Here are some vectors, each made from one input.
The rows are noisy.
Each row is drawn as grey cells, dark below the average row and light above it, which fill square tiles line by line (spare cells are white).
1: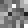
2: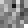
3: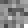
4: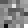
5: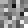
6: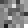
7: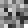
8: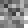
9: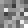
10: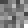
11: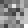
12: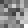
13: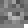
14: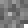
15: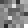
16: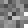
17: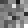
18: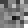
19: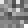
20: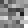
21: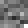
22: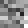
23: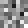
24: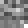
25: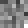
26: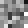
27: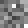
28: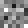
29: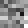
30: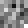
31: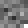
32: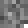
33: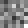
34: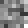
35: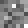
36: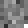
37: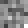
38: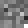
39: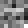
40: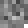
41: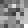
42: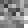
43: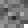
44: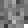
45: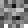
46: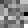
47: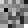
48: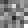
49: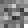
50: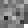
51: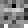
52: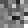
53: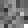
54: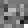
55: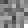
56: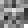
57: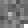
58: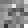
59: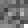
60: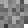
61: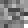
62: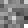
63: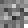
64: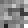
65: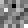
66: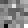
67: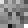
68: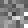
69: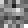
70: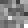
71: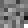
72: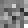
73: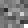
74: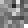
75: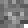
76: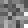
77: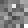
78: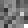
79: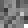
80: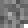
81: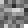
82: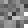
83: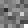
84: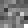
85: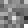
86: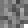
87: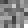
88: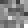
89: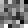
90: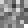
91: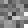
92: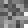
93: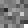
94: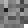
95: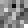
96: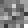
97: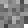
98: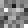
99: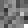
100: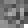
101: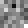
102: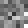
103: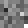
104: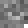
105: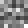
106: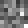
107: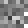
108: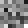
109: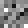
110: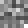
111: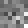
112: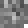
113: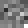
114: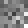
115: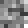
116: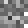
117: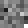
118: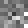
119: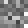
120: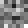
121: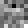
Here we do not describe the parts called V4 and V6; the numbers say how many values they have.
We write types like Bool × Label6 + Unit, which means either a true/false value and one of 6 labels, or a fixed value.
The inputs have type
List2(Line5) × V4 × V6.
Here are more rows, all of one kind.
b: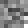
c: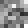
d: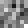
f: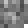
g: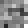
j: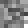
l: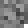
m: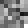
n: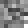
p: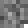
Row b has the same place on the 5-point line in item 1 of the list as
g, j and n.
